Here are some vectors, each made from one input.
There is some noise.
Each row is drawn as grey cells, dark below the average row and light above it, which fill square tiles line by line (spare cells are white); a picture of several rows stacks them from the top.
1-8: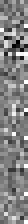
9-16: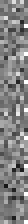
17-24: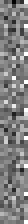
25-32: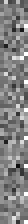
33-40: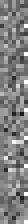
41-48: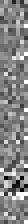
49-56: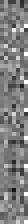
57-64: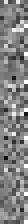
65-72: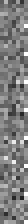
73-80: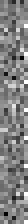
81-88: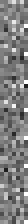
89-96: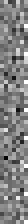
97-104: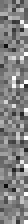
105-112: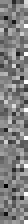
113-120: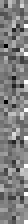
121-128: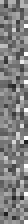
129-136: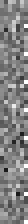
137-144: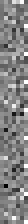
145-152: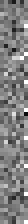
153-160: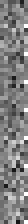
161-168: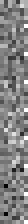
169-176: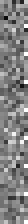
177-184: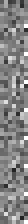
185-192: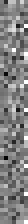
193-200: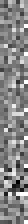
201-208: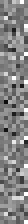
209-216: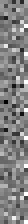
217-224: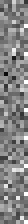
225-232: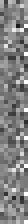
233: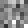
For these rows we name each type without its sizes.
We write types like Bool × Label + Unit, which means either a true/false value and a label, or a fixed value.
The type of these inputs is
Bool × Tree + Unit.
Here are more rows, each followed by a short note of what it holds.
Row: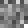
a node of a tree and a true/false value
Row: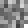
a node of a tree and a true/false value
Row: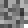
a node of a tree and a true/false value
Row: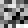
a fixed value
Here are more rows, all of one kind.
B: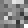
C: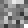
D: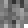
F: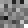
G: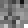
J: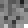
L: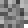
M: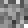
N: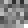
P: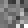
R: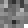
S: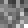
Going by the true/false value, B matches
C and L.
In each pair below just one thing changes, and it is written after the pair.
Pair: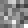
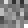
the true/false value
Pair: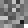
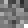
the true/false value
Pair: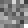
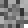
the node of the tree
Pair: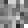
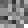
the true/false value
